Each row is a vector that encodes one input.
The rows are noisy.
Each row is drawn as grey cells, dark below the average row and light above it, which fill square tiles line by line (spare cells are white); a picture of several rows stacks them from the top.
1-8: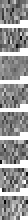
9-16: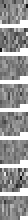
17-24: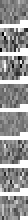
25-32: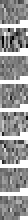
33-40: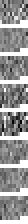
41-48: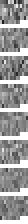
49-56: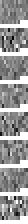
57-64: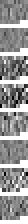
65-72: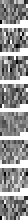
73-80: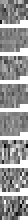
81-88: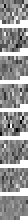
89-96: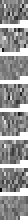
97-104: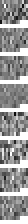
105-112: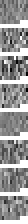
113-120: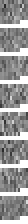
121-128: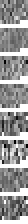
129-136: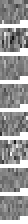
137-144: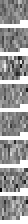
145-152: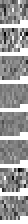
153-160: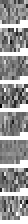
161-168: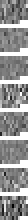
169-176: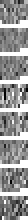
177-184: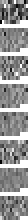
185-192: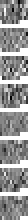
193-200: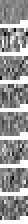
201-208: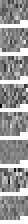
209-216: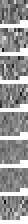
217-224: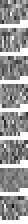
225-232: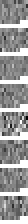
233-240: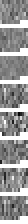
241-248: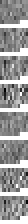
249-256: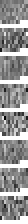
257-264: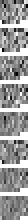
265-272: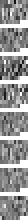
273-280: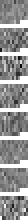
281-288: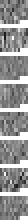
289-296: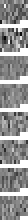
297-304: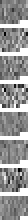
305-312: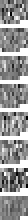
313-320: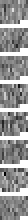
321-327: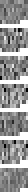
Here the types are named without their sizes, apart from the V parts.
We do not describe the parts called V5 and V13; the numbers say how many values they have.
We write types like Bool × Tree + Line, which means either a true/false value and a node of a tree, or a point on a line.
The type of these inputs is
(Bool × Tree + V5) × V13 + Line × Line + Unit.
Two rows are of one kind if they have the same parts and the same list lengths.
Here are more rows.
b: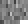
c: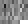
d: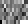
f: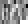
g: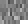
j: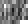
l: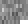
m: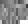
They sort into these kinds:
b, m
c, d, f, g
j
l

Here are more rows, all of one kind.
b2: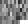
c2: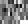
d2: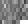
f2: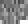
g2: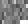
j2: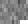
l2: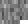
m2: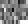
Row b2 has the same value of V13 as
d2 and j2.
